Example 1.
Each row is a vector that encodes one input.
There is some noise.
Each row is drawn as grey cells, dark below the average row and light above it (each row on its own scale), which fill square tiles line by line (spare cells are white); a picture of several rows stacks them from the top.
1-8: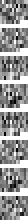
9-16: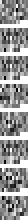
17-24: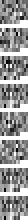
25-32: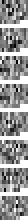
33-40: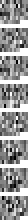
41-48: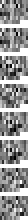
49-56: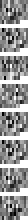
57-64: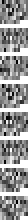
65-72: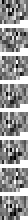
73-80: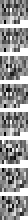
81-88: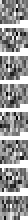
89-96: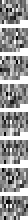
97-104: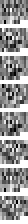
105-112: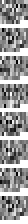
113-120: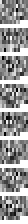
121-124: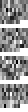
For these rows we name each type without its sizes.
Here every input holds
a point on a line.
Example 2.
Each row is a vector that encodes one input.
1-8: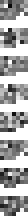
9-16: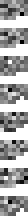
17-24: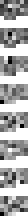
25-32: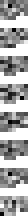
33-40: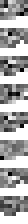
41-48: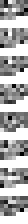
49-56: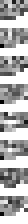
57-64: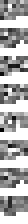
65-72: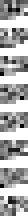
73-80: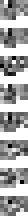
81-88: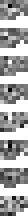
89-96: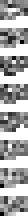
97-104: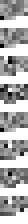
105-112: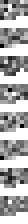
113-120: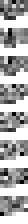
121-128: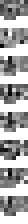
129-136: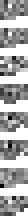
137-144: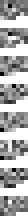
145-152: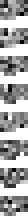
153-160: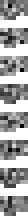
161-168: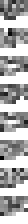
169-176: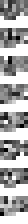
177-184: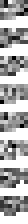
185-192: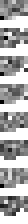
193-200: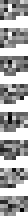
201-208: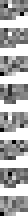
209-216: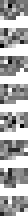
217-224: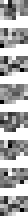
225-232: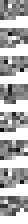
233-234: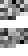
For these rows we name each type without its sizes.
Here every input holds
a label.
